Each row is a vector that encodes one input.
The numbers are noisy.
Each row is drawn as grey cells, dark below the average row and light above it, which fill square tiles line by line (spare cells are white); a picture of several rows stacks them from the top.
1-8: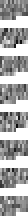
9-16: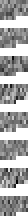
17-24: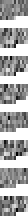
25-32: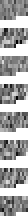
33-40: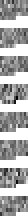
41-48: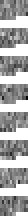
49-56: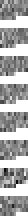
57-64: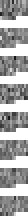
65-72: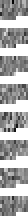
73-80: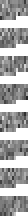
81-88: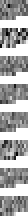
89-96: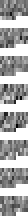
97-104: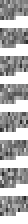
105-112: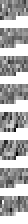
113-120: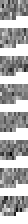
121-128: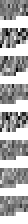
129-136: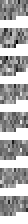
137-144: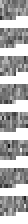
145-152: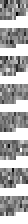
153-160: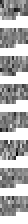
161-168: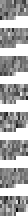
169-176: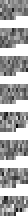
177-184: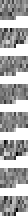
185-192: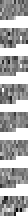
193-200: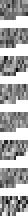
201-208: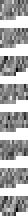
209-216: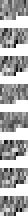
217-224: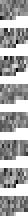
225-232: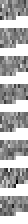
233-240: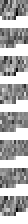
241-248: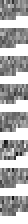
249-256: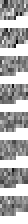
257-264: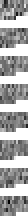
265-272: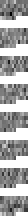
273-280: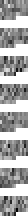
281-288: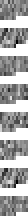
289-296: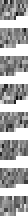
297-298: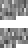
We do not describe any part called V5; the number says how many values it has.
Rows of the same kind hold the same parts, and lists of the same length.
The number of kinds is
5.
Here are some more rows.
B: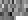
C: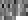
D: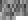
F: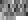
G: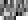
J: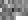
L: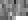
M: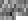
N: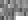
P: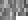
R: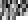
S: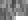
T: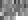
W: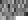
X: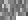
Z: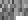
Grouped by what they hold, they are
B, J, M, N, Z
C, L, P, S, W
D, F, T, X
G
R

